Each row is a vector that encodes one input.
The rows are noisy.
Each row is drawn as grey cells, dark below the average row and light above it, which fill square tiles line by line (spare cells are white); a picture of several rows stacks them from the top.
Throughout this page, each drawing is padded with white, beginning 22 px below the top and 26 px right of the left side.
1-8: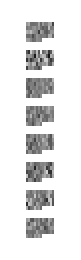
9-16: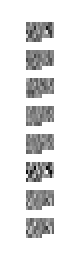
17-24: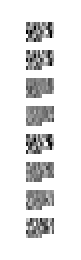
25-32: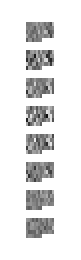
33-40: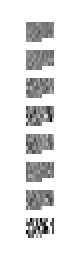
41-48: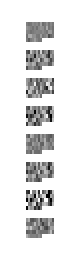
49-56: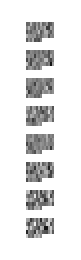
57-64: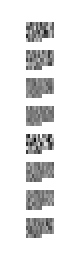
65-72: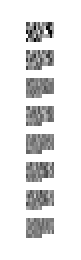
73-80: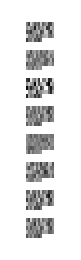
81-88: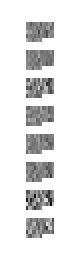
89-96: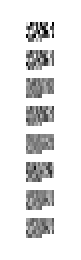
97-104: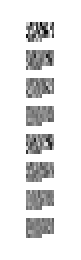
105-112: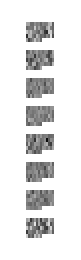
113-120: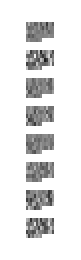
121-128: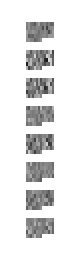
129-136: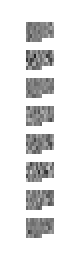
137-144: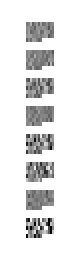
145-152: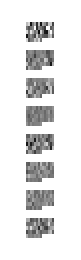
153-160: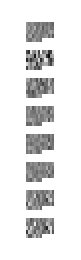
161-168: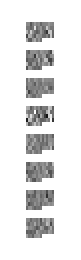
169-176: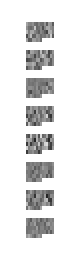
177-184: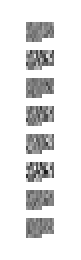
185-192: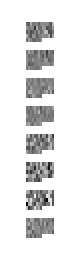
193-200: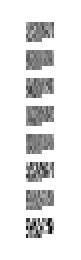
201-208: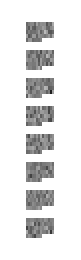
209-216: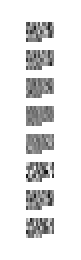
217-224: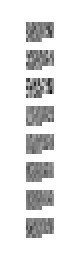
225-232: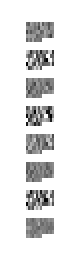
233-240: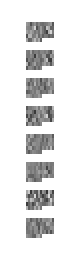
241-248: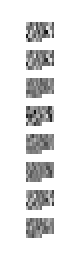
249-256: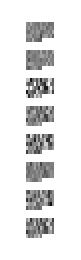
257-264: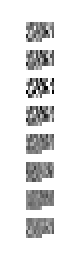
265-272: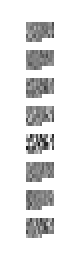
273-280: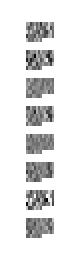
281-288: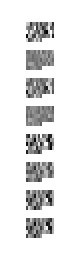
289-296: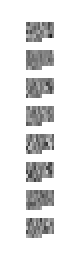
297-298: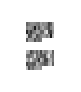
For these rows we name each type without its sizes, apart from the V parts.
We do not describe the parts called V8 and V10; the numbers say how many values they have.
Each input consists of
a point on a line and a value of V8, together with either a point on a line and a true/false value, or a value of V10.
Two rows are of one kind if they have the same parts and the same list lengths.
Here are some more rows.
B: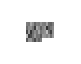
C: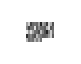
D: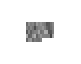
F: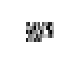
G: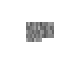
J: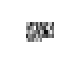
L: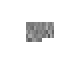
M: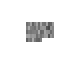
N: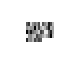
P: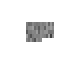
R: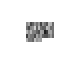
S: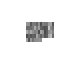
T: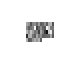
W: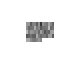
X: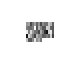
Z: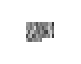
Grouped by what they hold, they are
B, C, D, G, J, P, R, S, W
F, L, M, N, T, X, Z

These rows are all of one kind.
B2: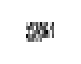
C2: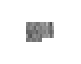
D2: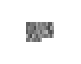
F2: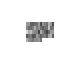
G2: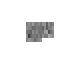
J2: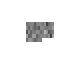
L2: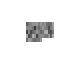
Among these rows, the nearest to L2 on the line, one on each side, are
D2 and J2.
